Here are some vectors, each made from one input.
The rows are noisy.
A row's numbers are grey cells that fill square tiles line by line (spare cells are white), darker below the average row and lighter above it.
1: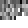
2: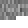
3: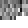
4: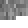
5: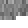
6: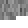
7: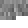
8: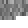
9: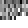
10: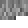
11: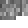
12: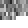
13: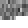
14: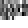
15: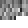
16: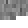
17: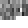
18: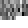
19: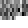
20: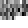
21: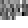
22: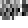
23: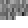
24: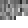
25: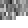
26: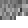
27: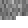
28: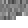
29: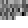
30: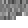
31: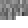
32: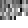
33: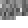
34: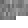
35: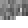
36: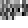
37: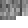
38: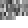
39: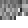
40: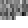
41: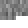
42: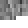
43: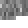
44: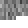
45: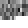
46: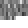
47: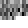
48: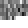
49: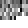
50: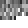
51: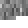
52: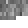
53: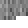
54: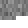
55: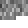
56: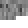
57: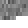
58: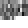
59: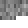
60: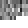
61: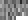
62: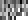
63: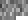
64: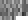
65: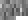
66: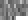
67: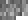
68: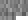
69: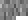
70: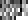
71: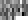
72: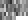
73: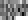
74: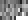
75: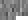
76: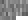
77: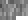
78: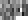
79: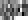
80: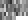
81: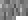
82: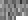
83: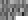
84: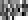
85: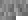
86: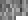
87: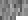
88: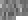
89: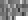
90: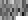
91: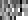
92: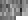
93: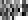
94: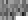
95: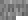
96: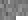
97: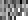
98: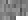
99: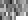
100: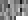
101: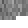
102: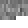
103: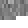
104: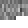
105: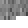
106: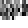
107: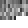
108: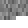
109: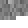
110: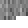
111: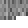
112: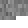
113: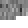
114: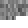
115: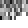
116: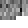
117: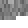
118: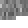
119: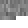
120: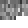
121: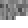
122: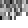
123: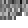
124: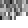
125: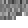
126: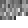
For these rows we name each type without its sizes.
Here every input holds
a list of points on a line.
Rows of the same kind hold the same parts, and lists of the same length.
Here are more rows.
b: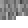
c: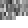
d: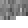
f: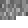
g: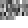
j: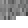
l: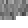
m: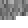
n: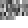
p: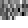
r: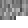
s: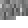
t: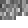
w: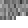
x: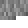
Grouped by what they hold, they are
b, d, j, s, w
c, g, n
f, p, t, x
l, m, r

